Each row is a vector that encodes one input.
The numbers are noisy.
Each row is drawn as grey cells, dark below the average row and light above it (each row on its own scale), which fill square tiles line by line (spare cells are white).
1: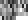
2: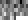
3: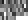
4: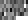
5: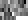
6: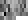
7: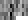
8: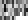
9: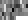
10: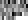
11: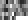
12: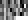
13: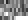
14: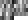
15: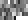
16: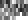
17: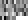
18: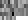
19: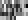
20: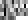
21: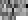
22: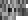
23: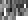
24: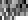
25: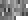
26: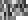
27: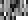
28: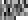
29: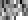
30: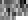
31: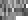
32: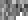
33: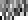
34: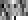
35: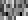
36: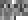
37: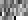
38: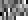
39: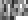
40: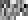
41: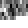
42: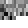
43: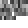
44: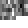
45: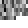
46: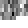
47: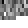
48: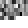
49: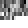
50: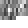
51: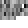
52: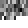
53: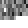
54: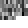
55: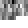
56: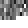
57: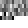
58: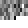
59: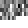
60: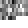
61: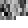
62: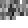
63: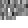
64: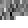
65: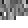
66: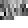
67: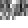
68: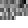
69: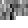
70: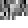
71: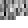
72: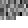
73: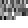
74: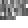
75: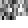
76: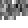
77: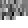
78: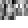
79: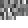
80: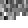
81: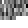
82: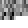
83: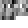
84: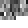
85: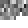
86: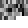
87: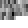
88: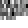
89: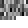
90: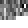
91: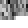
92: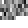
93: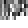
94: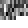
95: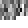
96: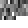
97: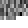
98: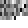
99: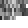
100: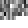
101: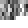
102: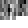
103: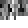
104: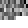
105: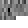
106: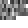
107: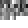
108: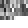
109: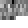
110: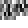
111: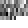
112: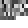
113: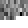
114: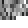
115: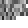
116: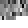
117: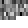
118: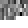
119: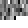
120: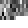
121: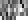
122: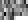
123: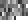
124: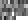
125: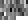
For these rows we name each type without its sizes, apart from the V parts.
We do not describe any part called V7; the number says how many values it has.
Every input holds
a true/false value, together with either a point on a line, or a value of V7.
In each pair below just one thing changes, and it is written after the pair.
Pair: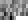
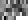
the true/false value
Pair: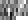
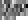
the true/false value
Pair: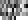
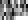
the value of V7
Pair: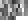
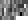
the value of V7
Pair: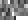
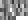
the value of V7
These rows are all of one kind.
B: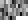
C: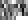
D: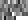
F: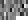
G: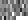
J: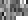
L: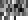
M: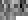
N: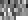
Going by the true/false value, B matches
F, J and N.
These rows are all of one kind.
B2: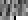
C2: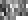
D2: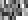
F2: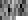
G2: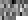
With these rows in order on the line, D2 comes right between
F2 and G2.
